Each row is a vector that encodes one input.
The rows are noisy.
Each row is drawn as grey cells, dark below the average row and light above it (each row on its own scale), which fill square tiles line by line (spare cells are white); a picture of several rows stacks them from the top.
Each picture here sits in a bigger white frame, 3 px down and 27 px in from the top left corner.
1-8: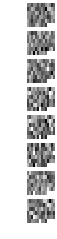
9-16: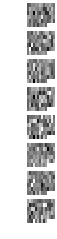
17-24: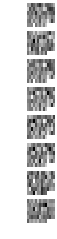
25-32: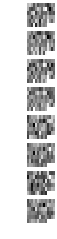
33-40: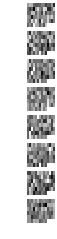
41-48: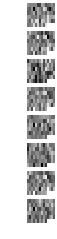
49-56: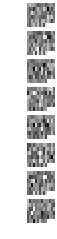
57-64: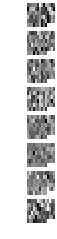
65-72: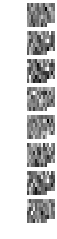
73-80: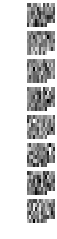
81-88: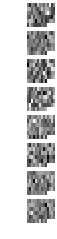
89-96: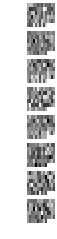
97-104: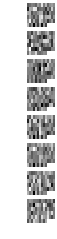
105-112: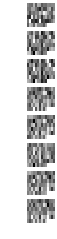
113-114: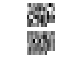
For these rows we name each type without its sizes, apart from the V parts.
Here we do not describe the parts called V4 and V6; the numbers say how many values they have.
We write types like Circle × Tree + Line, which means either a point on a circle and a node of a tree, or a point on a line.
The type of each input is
(Bool × Bool × Bool + Unit) × V6 + Circle × V4.
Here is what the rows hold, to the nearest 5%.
About 30% of them hold a point on a circle and a value of V4. The rest hold a value of V6, together with either a fixed value, or three true/false values.
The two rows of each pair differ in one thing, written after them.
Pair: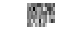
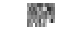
the place on the circle
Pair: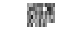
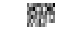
the place on the circle
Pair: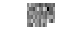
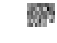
the value of V4
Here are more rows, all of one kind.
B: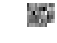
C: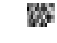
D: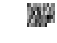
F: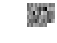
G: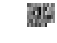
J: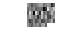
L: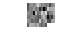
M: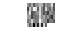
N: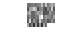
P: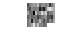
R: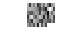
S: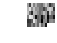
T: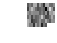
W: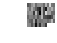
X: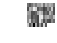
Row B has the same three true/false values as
C, D, L and S.
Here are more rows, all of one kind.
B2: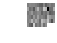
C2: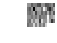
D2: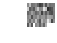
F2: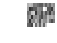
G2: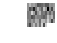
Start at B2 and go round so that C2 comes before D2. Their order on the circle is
B2, G2, C2, F2, D2.
